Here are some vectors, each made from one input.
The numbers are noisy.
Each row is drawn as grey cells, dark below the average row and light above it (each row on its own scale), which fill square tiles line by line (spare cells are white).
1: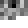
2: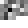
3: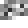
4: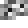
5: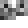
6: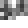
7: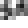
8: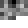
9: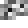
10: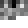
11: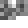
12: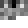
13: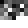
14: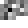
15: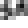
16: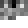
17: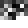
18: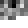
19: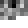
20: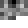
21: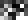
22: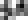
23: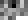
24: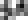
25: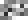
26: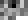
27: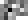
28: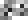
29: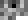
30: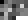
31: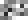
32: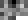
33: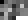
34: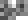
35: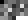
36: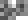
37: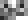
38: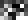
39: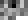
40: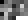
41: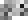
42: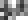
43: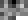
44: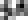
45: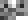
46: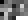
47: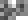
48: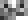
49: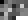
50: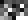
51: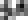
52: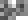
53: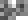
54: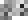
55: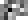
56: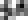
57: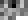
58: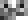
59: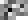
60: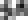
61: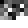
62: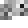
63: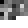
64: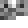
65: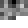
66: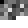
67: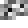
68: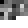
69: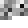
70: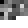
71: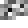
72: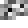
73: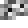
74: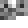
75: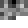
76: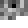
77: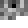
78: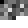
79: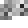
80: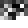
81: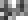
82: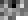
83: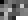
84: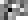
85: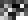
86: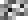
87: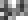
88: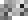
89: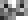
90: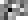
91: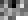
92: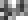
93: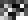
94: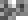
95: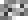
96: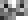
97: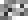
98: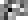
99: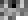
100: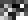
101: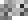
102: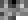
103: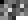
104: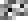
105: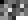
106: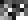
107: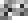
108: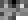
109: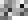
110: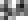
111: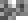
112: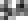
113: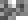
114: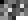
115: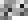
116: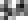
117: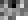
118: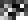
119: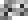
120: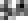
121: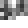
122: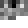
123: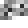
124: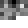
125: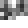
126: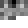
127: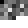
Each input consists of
a true/false value, together with either a point on a 5-point line, or a point on a 7-point line.
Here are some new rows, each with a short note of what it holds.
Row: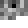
a point on a 7-point line and a true/false value
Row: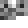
a point on a 5-point line and a true/false value
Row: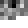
a point on a 7-point line and a true/false value
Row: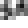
a point on a 5-point line and a true/false value
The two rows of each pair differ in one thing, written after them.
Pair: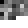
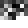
the place on the 5-point line
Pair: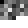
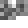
the true/false value
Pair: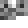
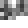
the place on the 5-point line
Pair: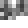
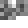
the place on the 5-point line
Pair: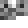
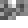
the place on the 5-point line
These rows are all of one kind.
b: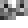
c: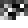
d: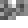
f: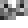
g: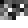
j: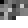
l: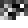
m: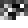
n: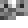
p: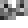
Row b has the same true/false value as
d, f, n and p.
